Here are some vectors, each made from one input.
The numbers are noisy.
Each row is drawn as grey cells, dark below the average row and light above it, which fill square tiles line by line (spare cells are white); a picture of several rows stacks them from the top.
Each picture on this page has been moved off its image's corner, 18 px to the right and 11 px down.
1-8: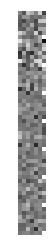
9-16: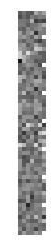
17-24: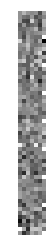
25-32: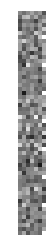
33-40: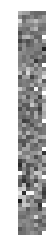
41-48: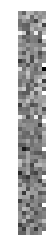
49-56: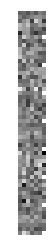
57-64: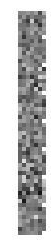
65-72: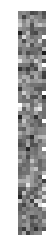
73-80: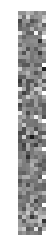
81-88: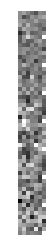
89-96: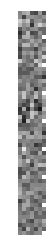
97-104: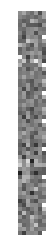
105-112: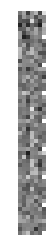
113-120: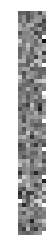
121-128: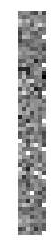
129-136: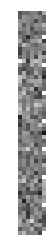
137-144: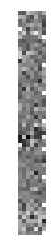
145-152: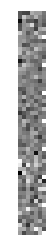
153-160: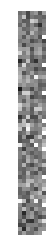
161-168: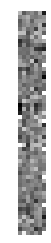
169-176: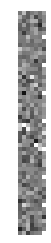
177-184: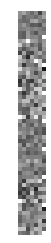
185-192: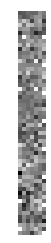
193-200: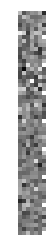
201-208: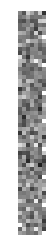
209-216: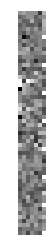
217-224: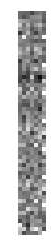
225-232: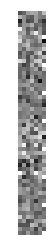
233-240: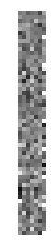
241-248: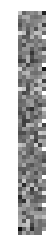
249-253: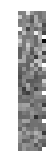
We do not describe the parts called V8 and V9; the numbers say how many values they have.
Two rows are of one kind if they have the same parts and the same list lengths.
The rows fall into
2 kinds.
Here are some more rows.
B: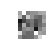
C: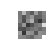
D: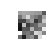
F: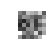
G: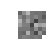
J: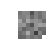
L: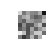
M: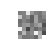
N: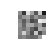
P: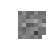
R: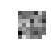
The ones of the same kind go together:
B, D, F, L, M, N
C, G, J, P, R

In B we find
one of 7 labels.
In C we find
a node of a 10-node tree, a true/false value, a value of V8 and a value of V9.
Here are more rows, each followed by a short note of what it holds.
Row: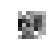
one of 7 labels
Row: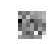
one of 7 labels
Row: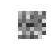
one of 7 labels
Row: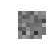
a node of a 10-node tree, a true/false value, a value of V8 and a value of V9
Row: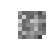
a node of a 10-node tree, a true/false value, a value of V8 and a value of V9
